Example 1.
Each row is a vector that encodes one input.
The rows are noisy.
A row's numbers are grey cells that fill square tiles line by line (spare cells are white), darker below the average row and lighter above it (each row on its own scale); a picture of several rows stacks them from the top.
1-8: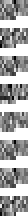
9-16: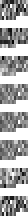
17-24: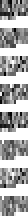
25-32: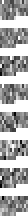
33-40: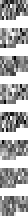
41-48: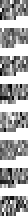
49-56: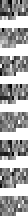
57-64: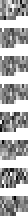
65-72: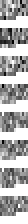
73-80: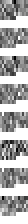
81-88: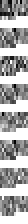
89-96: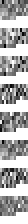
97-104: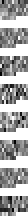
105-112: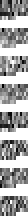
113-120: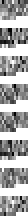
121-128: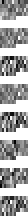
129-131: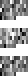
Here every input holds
one of 8 labels.
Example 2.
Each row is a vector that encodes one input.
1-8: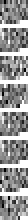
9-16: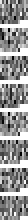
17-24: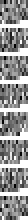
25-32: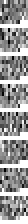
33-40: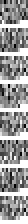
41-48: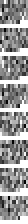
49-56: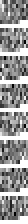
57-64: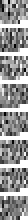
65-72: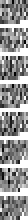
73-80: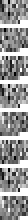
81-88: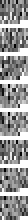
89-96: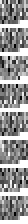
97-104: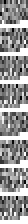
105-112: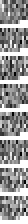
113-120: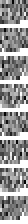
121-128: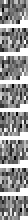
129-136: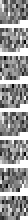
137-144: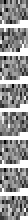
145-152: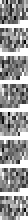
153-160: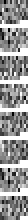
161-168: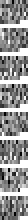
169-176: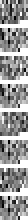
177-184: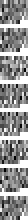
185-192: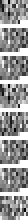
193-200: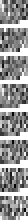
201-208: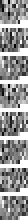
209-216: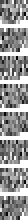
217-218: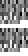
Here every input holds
three true/false values.
